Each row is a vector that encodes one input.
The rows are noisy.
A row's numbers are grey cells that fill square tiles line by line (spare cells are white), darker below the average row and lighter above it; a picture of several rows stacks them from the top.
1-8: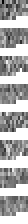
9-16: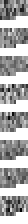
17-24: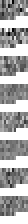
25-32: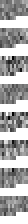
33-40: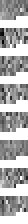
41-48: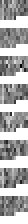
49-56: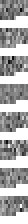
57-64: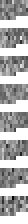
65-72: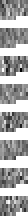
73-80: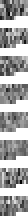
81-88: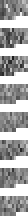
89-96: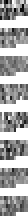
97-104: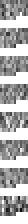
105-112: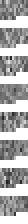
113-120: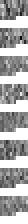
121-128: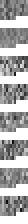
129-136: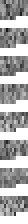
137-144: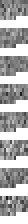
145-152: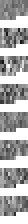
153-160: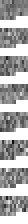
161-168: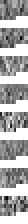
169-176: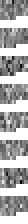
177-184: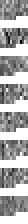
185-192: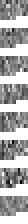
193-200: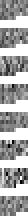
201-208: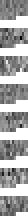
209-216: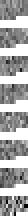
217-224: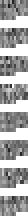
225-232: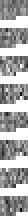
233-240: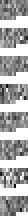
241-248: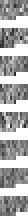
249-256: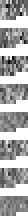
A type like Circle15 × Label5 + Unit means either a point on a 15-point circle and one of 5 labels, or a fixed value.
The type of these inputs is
List3(Line7).
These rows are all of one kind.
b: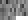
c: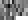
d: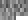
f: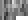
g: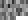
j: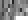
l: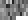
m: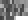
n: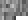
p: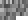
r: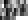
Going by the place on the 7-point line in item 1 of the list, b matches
c and m.
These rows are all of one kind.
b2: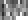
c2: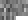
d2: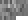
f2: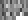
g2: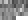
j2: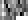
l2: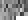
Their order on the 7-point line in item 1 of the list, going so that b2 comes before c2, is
f2, d2, j2, l2, g2, b2, c2.
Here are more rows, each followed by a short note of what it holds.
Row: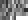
the empty list
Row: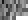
the empty list
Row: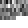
a list of two items
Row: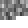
a list of one item
